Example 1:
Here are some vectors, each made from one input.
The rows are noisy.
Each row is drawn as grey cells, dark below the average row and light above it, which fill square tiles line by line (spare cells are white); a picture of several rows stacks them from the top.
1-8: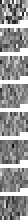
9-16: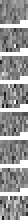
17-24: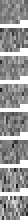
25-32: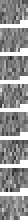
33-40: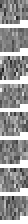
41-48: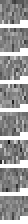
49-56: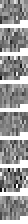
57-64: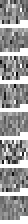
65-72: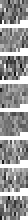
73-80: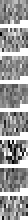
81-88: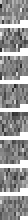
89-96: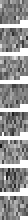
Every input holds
either a fixed value, or one of 5 labels and a point on each of two 9-point lines.
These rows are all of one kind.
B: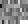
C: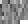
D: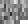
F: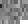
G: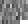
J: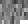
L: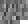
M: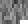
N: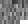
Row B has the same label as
F, G and L.
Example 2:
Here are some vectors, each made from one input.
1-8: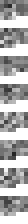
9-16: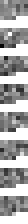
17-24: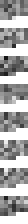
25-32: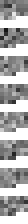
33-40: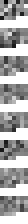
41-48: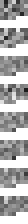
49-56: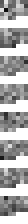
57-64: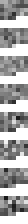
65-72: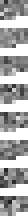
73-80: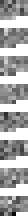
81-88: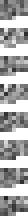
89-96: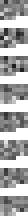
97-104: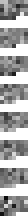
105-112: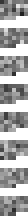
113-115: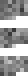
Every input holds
one of 11 labels and a true/false value.
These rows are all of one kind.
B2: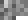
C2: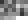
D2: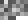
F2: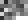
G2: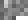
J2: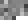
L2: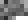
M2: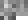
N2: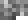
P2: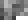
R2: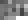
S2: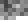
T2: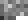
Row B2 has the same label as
C2, G2, P2 and R2.
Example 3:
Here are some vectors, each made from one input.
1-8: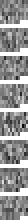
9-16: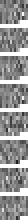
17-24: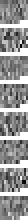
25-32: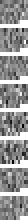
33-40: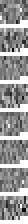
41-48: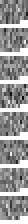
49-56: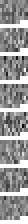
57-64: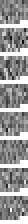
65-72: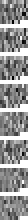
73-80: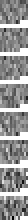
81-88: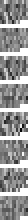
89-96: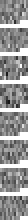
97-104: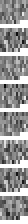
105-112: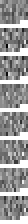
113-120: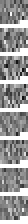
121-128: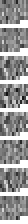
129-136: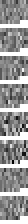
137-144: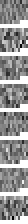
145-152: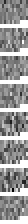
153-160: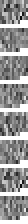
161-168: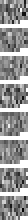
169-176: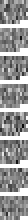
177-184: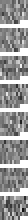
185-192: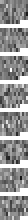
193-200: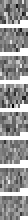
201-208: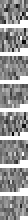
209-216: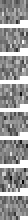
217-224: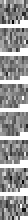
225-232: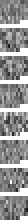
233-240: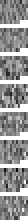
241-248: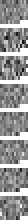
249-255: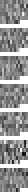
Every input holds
a point on a 14-point circle, together with either a fixed value, or three true/false values.
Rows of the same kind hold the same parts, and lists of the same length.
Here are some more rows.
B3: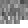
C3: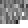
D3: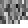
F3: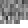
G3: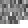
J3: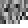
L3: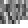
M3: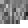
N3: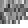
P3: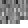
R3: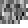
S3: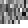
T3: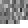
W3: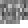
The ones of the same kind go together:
B3, C3, F3, G3, M3, P3, T3, W3
D3, J3, L3, N3, R3, S3

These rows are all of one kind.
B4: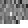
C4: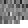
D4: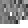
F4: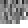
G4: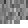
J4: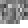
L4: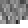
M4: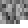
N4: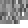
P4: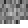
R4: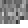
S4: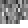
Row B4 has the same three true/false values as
D4, L4, P4 and R4.
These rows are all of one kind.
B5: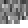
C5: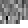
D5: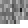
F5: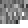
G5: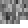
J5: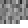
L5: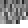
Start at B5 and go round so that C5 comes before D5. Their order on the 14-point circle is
B5, C5, G5, D5, F5, J5, L5.
